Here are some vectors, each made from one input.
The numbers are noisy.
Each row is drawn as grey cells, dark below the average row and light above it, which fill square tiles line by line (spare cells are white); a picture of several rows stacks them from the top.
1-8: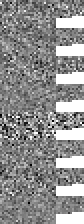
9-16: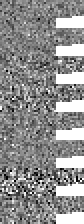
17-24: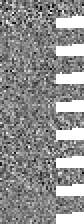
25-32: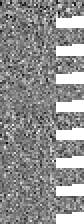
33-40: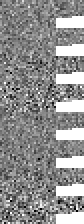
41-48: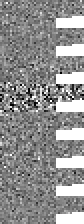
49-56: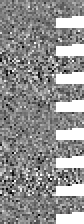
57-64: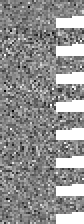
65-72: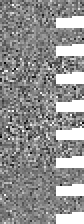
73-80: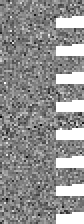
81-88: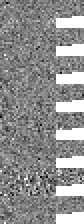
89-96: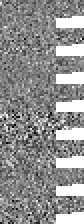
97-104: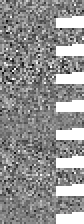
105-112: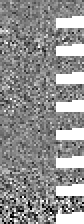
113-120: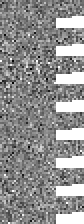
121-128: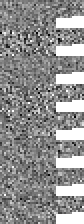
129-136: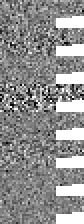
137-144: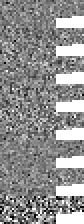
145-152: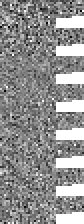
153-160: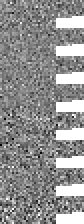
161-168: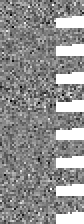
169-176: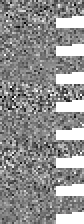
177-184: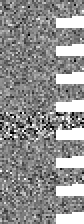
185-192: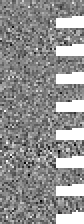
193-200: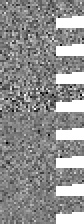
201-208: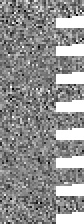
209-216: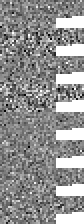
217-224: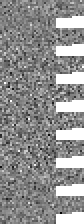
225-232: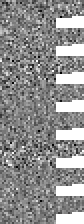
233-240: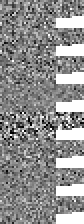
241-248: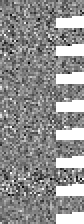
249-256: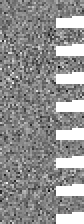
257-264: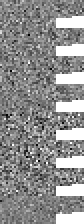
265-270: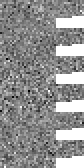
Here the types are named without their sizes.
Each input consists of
either a point on a circle and a node of a tree, or a fixed value.
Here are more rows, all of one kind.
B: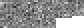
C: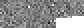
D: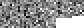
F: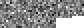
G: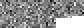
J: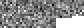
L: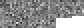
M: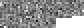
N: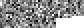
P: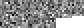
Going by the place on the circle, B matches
J, M and N.
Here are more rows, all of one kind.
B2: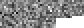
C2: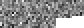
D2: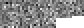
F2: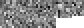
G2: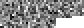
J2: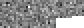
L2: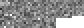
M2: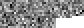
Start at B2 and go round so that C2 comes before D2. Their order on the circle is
B2, F2, L2, G2, M2, C2, J2, D2.
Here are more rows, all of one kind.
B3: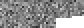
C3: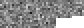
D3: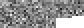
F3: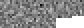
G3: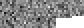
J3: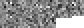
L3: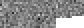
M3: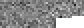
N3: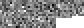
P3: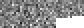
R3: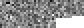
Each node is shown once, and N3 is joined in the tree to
L3.
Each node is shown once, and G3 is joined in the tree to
J3, L3 and M3.
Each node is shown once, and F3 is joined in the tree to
L3.
